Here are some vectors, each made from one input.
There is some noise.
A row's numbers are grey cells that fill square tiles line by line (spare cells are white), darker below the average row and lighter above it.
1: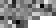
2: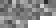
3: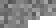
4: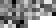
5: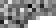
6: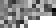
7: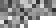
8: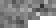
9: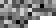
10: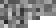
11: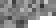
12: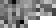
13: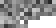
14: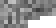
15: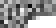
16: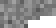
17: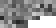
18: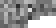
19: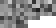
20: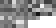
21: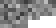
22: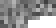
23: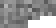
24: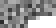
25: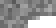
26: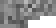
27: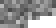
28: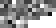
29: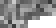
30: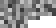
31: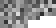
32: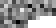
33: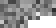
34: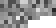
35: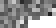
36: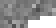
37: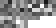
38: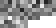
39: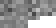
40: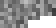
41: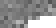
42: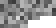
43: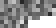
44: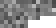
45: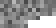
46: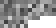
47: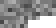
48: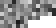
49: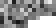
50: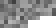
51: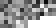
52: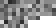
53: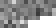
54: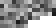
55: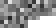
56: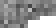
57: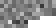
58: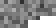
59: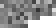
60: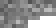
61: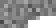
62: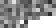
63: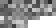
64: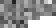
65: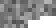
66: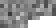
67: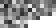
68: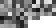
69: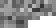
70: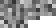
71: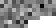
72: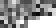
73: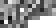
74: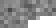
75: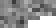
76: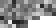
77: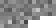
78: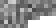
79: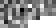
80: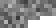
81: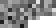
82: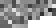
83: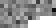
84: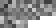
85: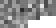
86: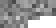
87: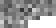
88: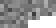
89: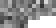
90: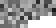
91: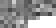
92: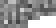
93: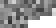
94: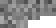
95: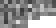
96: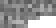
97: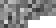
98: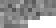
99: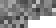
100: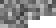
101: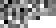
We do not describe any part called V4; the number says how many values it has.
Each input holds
a list of up to three items, each a true/false value and a value of V4.
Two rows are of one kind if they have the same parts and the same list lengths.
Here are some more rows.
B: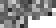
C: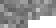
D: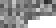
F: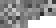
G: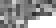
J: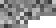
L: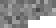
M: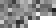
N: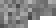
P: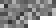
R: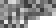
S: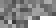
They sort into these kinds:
B, J, S
C, D, G, L, N, R
F
M, P

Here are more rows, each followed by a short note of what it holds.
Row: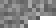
a list of two items
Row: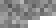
a list of three items
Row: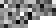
a list of one item
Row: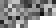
the empty list
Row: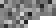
a list of one item
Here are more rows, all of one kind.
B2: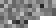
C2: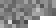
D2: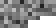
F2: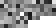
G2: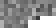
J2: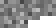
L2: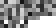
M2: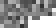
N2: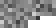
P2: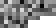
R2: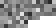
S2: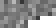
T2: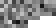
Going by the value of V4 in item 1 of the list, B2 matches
C2, F2 and R2.
